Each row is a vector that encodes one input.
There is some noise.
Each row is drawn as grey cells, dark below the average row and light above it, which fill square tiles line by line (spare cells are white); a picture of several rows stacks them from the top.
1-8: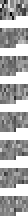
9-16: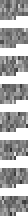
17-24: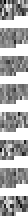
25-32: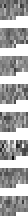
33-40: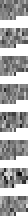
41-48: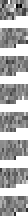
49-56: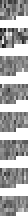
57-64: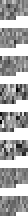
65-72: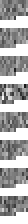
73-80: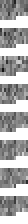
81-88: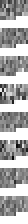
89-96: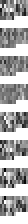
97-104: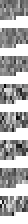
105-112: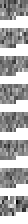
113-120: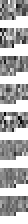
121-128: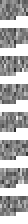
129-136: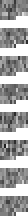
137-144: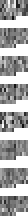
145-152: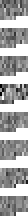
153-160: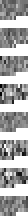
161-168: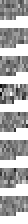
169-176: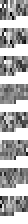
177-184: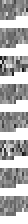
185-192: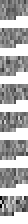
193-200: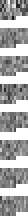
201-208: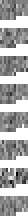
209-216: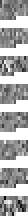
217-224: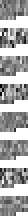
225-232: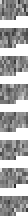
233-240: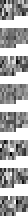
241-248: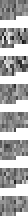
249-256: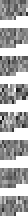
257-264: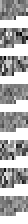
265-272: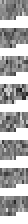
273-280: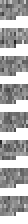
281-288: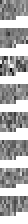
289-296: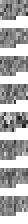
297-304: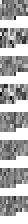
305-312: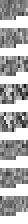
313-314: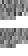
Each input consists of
either a point on a 5-point circle and a true/false value, or a point on each of two 15-point circles.
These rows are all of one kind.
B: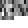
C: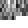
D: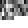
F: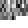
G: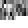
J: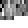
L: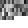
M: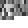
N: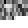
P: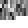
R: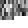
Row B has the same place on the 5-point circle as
D, J, L and M.
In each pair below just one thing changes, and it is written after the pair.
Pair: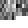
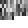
the place on the 5-point circle
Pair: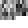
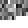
the true/false value
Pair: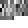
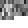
the true/false value
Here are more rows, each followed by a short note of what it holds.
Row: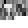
a point on a 5-point circle and a true/false value
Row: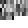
a point on a 5-point circle and a true/false value
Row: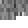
a point on each of two 15-point circles
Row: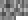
a point on each of two 15-point circles
